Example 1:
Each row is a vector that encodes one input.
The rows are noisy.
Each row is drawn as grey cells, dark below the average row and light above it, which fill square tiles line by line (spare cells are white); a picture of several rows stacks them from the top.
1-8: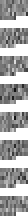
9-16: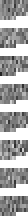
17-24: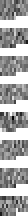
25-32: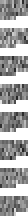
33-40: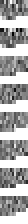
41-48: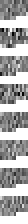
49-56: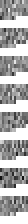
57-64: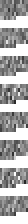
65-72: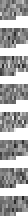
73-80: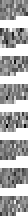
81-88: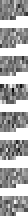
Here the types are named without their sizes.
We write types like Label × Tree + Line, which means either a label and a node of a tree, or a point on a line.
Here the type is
Bool × Circle + Unit.
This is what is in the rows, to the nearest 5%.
About 95% of them hold a point on a circle and a true/false value. The rest hold a fixed value.
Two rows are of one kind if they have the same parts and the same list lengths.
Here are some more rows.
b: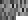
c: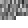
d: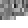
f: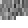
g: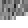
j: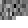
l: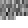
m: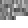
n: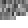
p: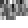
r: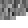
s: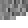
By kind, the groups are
b, c, d, f, g, j, l, m, n, r, s
p

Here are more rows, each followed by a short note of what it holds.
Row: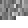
a point on a circle and a true/false value
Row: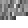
a point on a circle and a true/false value
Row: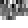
a fixed value
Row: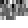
a fixed value
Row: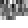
a fixed value
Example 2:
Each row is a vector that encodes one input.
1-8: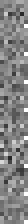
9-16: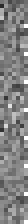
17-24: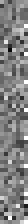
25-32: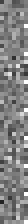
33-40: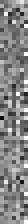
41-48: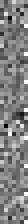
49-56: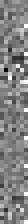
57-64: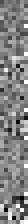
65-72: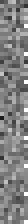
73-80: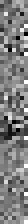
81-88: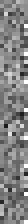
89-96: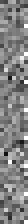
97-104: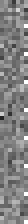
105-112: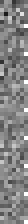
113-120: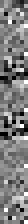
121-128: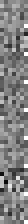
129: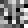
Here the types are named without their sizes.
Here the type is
List(Line).
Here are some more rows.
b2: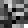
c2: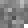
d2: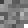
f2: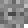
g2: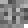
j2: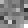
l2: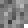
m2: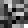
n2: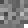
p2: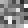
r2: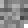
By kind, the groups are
b2, m2
c2, f2, g2, j2, l2, p2, r2
d2, n2

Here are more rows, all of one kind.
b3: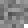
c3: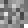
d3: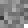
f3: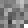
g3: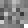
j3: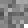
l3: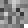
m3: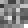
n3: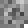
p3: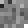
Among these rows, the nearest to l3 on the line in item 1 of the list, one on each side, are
c3 and g3.
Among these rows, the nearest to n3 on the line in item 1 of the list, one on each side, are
f3 and m3.
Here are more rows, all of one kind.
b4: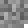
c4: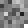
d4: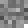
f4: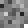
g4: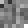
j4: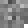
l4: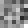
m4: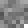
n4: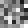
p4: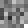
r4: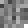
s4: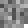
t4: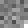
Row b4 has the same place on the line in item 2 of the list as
f4 and n4.
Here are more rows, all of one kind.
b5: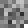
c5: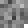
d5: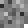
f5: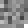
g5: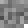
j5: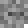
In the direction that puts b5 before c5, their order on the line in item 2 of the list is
j5, d5, b5, c5, g5, f5.
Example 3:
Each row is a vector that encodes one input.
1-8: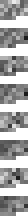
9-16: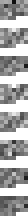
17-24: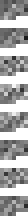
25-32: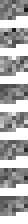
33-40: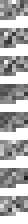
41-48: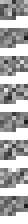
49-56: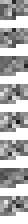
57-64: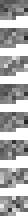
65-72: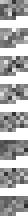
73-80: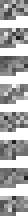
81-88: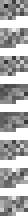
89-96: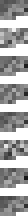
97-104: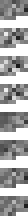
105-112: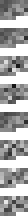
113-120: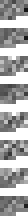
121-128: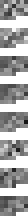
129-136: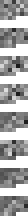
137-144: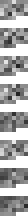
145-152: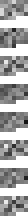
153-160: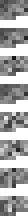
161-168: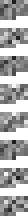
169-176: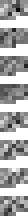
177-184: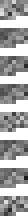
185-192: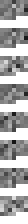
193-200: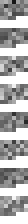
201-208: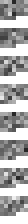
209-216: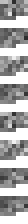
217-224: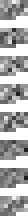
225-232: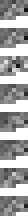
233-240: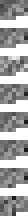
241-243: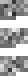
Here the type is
Line11 + Line13.
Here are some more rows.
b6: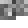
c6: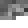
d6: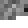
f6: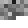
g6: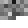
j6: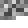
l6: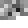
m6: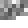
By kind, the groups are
b6, c6, d6, f6, g6
j6, l6, m6

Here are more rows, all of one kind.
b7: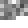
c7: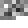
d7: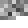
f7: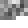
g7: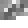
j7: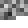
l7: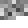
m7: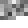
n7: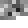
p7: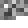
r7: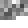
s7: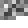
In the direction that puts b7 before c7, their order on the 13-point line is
g7, r7, f7, b7, m7, l7, d7, n7, c7, s7, p7, j7.
